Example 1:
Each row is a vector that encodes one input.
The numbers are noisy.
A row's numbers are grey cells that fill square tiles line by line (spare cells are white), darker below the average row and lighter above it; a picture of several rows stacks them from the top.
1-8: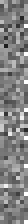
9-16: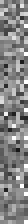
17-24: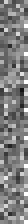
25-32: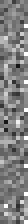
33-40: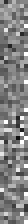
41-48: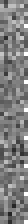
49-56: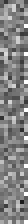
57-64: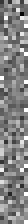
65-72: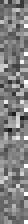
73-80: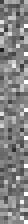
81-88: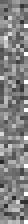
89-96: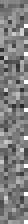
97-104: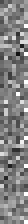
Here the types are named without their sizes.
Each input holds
a list of items, each a point on each of two lines.
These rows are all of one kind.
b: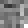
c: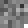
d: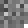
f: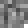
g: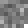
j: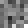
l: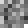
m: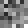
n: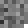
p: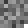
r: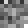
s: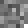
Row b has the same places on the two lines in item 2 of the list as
d, j, n and s.
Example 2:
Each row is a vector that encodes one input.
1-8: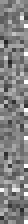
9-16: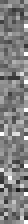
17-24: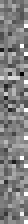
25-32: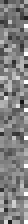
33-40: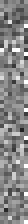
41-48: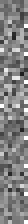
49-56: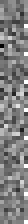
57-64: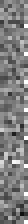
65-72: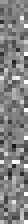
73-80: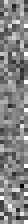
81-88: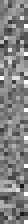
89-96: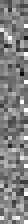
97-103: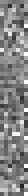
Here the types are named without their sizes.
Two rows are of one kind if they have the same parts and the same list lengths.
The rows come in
3 kinds.
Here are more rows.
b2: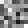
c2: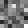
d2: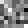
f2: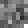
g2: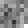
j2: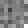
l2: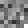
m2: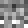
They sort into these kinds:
b2, d2
c2, f2, g2, j2, l2
m2

